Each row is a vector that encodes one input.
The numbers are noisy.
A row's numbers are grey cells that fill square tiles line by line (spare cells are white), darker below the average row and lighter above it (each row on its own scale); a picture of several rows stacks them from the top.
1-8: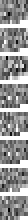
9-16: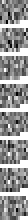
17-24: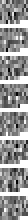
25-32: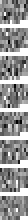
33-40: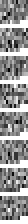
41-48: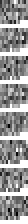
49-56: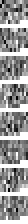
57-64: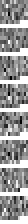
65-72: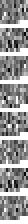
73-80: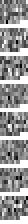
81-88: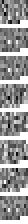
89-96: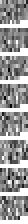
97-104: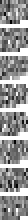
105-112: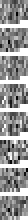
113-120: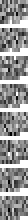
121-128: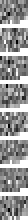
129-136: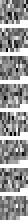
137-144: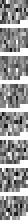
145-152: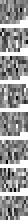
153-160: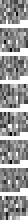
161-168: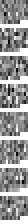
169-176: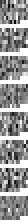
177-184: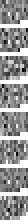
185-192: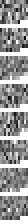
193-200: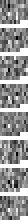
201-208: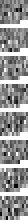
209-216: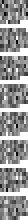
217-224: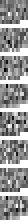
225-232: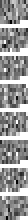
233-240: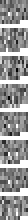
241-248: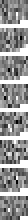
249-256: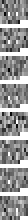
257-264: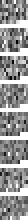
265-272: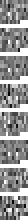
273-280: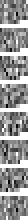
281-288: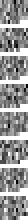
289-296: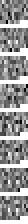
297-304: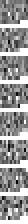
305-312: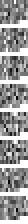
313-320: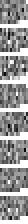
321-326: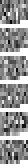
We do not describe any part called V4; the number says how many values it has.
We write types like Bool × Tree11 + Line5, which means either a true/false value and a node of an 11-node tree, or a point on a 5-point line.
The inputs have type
(Bool × V4 + Circle9) × Line9.
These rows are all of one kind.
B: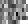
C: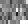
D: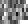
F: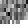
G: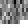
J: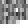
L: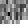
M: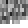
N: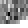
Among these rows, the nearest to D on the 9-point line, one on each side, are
C and J.
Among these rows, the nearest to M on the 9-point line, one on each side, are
G and N.
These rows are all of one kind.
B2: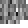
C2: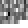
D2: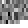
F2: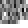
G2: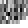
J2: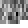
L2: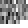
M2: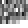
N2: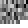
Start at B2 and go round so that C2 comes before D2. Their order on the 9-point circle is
B2, L2, M2, C2, N2, D2, G2, F2, J2.
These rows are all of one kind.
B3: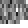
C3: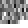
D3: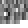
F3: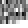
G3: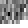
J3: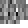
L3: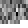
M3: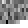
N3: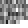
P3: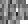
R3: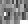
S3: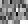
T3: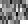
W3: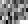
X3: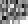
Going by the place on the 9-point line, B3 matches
C3, D3, F3 and M3.
